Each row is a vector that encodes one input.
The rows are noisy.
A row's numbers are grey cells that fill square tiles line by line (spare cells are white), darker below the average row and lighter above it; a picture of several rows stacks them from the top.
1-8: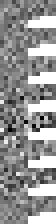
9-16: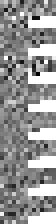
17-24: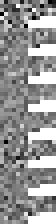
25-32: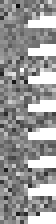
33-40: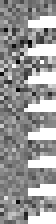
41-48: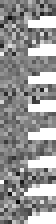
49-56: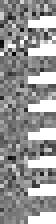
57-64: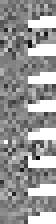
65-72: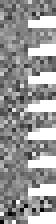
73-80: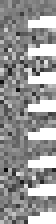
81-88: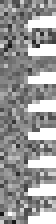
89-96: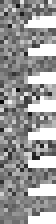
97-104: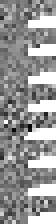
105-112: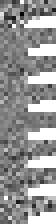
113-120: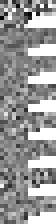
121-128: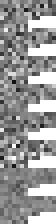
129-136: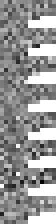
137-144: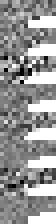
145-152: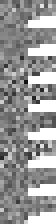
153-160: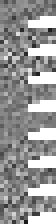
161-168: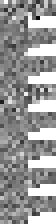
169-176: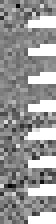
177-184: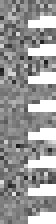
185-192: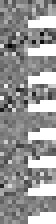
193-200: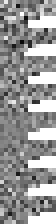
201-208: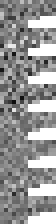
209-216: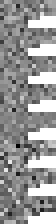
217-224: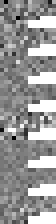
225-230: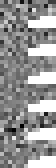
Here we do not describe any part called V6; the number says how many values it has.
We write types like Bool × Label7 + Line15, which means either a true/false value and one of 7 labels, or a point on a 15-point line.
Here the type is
Bool × Circle9 × V6 + Unit.
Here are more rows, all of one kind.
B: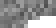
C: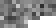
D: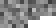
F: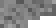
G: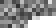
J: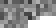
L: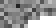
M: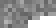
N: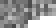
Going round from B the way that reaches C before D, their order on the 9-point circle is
B, N, F, C, G, J, L, D, M.
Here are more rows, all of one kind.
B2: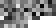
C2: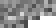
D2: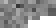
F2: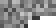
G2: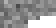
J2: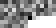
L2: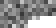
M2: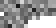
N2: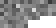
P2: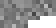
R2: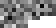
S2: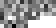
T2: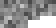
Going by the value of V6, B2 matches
D2, M2, S2 and T2.
